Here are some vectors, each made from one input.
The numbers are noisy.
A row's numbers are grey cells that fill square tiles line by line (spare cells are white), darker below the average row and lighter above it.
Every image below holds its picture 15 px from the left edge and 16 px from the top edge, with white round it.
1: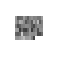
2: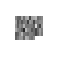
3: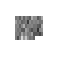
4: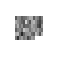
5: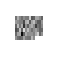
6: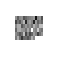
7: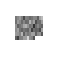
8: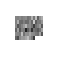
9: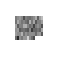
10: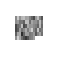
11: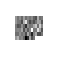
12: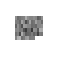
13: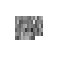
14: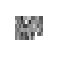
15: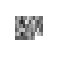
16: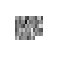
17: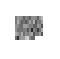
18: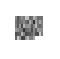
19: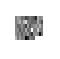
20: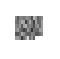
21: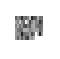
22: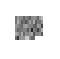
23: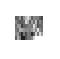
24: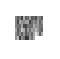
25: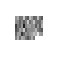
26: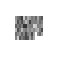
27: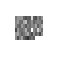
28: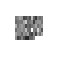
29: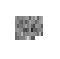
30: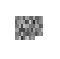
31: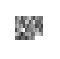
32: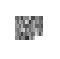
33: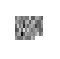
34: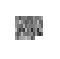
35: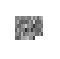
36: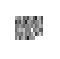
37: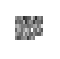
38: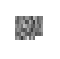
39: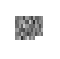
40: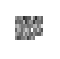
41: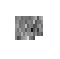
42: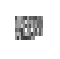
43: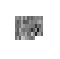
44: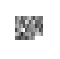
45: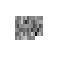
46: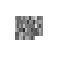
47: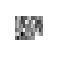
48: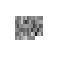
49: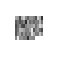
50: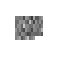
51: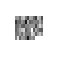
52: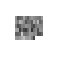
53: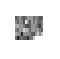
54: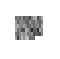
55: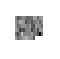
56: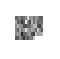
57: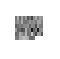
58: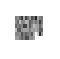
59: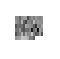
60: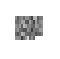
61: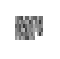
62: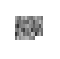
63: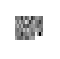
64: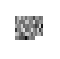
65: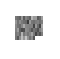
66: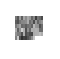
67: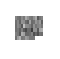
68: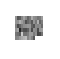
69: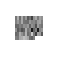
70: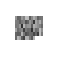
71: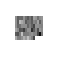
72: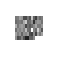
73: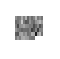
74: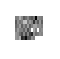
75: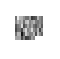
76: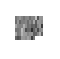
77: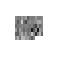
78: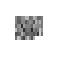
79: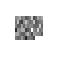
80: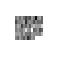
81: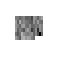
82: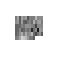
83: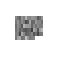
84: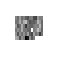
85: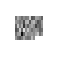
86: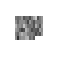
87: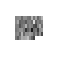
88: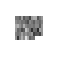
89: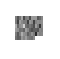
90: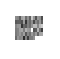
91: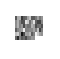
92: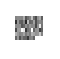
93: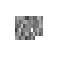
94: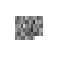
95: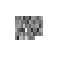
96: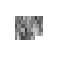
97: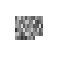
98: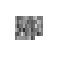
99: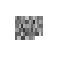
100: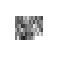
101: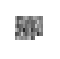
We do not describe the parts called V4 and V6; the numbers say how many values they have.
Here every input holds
two labels (each one of 5), together with either a true/false value and a value of V4, or a value of V6.
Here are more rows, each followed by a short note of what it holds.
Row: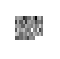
two labels (each one of 5) and a value of V6
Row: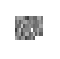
two labels (each one of 5) and a value of V6
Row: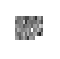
two labels (each one of 5) and a value of V6
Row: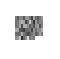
two labels (each one of 5), a true/false value and a value of V4
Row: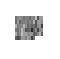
two labels (each one of 5), a true/false value and a value of V4
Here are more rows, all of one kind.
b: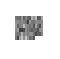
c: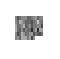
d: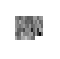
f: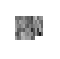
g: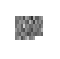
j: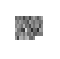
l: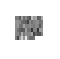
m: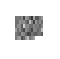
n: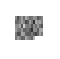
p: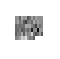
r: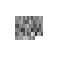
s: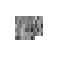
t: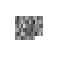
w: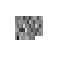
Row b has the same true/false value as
r, t and w.
